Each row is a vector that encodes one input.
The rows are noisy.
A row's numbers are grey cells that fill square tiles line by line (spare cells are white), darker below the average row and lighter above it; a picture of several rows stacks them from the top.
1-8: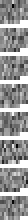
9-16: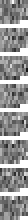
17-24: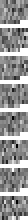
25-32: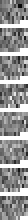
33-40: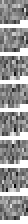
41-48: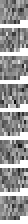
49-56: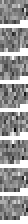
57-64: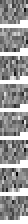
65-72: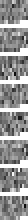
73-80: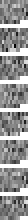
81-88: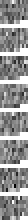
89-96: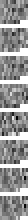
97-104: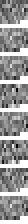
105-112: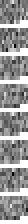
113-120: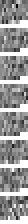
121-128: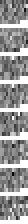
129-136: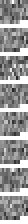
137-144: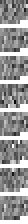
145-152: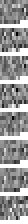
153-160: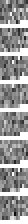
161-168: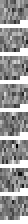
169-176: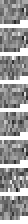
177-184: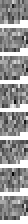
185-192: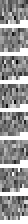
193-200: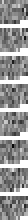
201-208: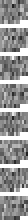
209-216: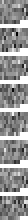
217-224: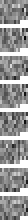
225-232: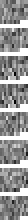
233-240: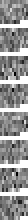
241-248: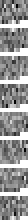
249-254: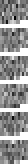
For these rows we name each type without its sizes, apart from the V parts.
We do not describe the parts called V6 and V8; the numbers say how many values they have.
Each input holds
either a point on a line, or a node of a tree, or a true/false value and a value of V8, or a value of V6.
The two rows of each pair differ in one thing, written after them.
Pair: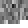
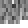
the value of V8
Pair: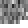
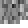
the true/false value
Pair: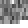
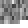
the true/false value
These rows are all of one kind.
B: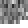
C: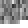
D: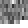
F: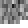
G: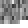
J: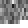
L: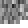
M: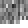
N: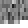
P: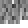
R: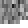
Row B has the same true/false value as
D and J.
